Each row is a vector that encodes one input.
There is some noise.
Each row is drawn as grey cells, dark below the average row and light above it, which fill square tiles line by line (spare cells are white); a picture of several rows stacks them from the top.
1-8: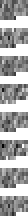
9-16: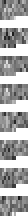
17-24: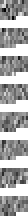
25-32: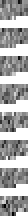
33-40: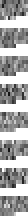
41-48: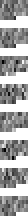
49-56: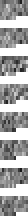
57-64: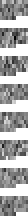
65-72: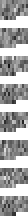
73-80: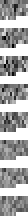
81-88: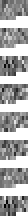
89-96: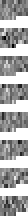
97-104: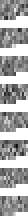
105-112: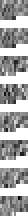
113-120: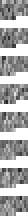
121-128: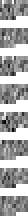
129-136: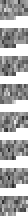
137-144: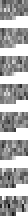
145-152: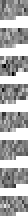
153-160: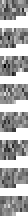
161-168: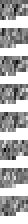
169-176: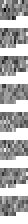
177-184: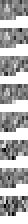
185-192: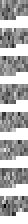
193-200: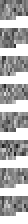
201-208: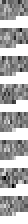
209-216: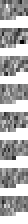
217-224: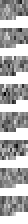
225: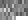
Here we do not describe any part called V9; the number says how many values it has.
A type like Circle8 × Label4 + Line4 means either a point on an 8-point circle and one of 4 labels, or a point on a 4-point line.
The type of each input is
Bool × (Line5 × Line7 × V9 + Tree11).
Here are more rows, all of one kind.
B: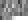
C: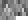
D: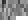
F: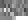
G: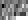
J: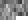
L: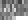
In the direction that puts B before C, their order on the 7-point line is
B, J, F, G, L, C, D.
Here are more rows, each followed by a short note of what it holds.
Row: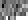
a point on a 5-point line, a point on a 7-point line, a true/false value and a value of V9
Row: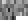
a node of an 11-node tree and a true/false value
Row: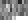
a point on a 5-point line, a point on a 7-point line, a true/false value and a value of V9
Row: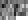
a point on a 5-point line, a point on a 7-point line, a true/false value and a value of V9
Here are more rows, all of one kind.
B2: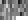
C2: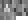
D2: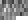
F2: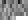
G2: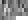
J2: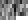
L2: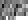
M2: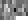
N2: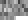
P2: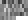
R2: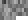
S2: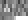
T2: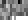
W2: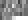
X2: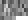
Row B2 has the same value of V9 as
D2, G2, P2 and X2.
